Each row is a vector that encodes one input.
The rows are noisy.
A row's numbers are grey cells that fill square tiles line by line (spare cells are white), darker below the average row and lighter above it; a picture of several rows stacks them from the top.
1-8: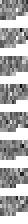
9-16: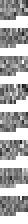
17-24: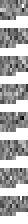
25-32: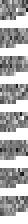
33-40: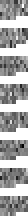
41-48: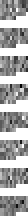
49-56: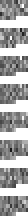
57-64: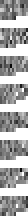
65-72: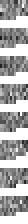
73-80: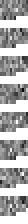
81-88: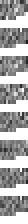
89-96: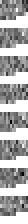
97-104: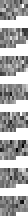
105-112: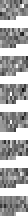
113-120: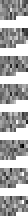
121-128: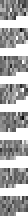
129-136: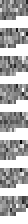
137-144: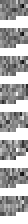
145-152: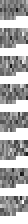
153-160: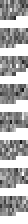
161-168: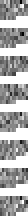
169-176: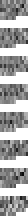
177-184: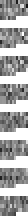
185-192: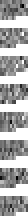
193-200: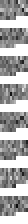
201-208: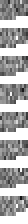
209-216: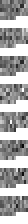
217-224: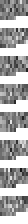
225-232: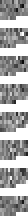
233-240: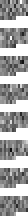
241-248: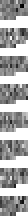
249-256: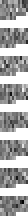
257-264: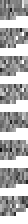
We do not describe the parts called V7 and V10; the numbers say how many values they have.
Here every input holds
a point on an 11-point circle, together with either a point on an 11-point line and a value of V10, or a value of V7.
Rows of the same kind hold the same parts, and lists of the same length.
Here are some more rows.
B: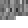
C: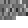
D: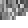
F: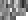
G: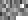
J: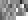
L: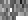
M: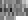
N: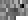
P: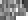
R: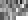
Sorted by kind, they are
B, C, M, N
D, F, G, J, L, P, R

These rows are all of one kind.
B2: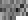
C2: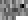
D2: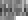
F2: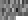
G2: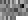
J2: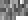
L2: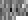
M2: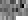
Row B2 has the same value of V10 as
F2 and L2.
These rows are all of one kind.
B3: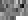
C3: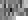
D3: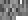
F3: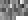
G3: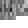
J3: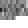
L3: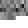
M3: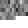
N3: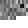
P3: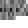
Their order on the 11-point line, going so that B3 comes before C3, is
J3, L3, F3, M3, B3, P3, D3, G3, N3, C3.
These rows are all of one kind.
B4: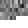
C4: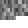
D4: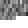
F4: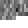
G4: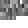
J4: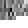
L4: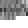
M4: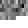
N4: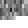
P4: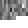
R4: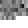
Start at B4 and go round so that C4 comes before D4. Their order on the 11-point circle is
B4, M4, R4, L4, J4, N4, P4, C4, F4, D4, G4.
